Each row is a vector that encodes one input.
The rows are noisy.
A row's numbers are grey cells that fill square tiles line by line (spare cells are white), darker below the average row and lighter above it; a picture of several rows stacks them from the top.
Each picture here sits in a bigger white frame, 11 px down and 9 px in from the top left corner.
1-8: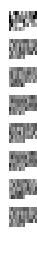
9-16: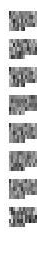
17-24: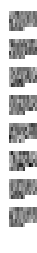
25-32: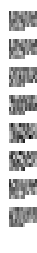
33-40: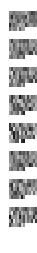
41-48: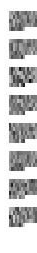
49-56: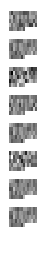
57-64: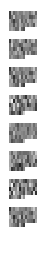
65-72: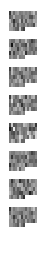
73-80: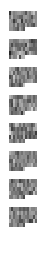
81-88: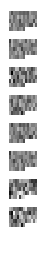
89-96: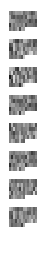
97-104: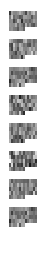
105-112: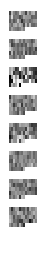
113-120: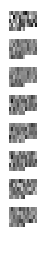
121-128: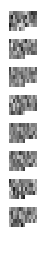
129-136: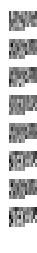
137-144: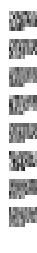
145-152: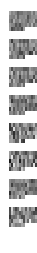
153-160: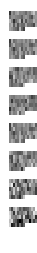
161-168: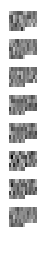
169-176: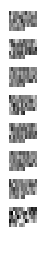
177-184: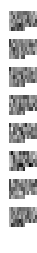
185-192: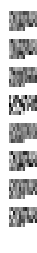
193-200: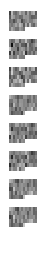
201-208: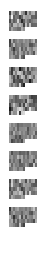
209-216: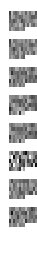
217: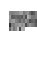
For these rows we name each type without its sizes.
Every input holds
a label.
